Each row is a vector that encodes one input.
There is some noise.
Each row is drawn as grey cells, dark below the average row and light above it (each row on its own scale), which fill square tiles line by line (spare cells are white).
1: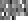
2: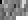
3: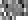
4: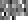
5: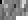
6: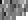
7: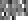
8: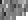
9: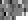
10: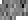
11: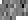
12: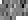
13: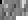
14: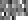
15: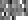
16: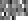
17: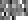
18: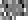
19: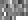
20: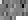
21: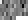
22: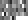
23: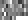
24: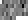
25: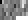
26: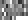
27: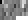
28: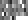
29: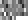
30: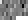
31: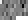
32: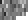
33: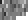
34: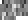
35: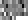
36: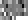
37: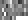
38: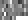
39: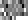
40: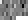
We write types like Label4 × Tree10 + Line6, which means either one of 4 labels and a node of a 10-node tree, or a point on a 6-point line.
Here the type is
Bool × Line4.
